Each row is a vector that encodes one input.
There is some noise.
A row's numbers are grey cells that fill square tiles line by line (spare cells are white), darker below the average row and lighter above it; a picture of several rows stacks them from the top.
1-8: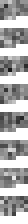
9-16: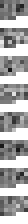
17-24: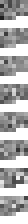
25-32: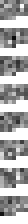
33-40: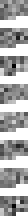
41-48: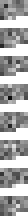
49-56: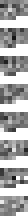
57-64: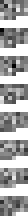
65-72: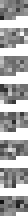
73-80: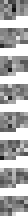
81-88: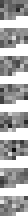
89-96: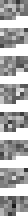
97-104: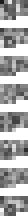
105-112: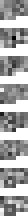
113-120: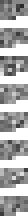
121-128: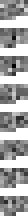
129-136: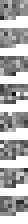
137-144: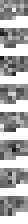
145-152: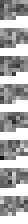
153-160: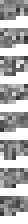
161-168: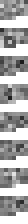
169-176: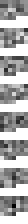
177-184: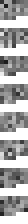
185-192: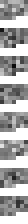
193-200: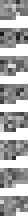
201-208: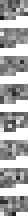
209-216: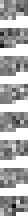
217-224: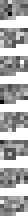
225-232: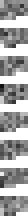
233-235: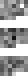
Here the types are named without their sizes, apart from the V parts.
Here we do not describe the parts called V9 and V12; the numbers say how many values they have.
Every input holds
a value of V12, together with either a point on a line and a value of V9, or a node of a tree.
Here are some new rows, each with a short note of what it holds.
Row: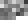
a point on a line, a value of V9 and a value of V12
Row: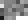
a point on a line, a value of V9 and a value of V12
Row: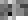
a point on a line, a value of V9 and a value of V12
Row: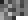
a node of a tree and a value of V12
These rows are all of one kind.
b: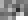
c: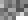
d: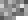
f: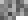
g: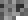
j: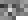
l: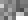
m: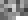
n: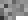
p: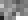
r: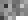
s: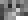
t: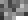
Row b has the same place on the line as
r and t.
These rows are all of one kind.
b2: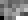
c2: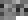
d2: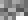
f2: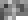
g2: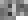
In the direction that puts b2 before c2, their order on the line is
f2, g2, d2, b2, c2.
